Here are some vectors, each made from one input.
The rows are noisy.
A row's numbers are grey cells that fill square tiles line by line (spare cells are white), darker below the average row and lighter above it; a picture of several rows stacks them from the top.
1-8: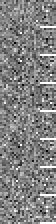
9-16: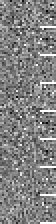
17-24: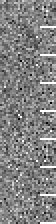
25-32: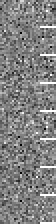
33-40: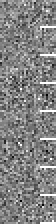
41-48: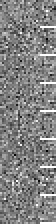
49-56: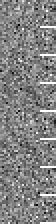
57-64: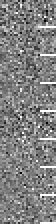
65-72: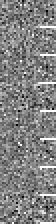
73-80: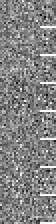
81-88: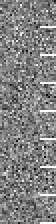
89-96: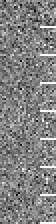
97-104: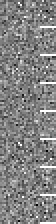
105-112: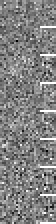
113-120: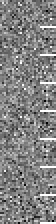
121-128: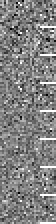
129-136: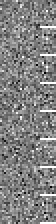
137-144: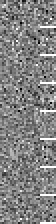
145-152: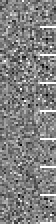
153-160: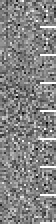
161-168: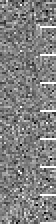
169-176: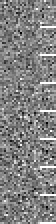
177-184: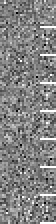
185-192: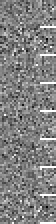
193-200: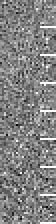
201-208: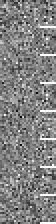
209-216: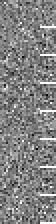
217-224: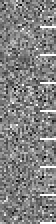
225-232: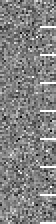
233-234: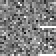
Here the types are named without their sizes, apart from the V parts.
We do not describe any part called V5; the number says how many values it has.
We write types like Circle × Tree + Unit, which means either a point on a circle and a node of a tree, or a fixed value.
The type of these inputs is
Bool × Tree × Tree + Line × List(V5).
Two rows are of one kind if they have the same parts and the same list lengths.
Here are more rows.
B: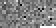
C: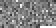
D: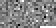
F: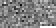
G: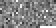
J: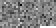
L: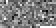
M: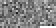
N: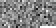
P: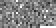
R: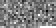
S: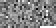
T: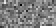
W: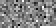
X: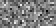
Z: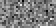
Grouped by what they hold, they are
B, J, T
C, G, P
D, L, N, R, S, W, X, Z
F, M

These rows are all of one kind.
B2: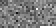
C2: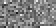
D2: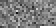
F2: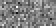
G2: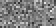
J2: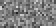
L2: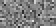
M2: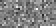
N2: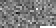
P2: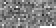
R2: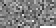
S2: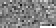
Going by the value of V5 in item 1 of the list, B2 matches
D2 and N2.
